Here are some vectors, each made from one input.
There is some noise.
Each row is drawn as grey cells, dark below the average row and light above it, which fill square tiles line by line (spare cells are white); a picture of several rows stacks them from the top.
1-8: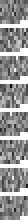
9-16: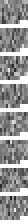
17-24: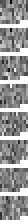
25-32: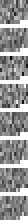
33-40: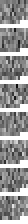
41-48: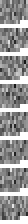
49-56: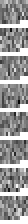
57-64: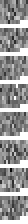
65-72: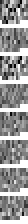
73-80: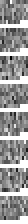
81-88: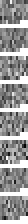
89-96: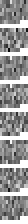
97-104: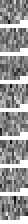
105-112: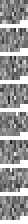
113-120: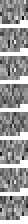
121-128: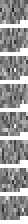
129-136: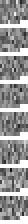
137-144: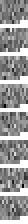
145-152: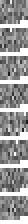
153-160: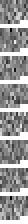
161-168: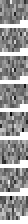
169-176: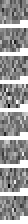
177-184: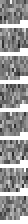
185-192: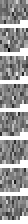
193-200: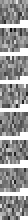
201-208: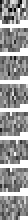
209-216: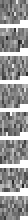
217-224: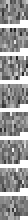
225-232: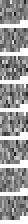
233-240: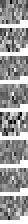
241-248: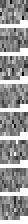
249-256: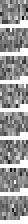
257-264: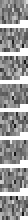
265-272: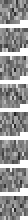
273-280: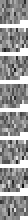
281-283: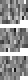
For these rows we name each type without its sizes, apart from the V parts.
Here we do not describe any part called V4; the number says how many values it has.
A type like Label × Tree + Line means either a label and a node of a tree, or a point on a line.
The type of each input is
List(Bool × V4 + Line × Line).
